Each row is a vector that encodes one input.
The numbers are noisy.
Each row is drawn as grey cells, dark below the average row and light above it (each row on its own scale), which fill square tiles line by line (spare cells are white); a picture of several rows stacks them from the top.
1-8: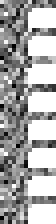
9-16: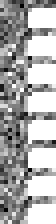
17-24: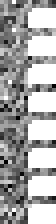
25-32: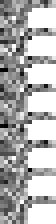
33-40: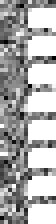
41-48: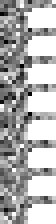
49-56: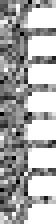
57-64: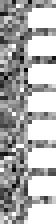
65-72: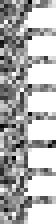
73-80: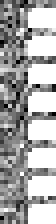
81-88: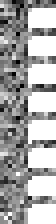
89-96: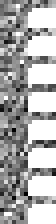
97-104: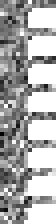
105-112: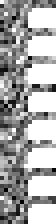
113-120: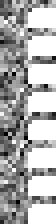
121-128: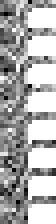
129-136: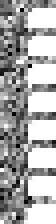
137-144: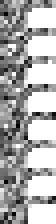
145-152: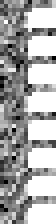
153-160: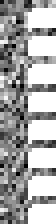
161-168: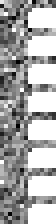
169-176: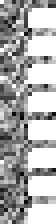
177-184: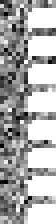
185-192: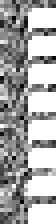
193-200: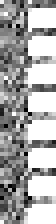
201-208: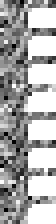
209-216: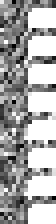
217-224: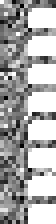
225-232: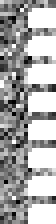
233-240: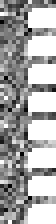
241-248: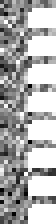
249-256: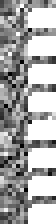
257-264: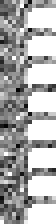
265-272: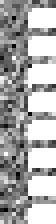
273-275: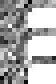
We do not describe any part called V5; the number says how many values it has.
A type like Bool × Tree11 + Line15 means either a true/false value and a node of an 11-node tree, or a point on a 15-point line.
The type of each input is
Bool × List2(Line6 + V5).
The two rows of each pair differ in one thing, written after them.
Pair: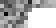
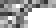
the place on the 6-point line in item 1 of the list
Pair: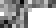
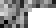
the place on the 6-point line in item 1 of the list
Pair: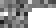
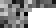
the place on the 6-point line in item 1 of the list
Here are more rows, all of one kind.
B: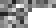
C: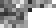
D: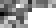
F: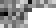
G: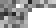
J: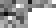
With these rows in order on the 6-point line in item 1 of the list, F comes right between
B and D.
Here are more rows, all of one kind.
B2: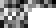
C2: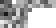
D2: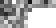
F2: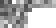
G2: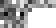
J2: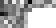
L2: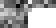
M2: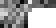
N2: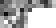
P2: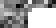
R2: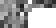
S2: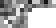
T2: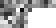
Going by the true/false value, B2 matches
L2, M2, P2 and R2.
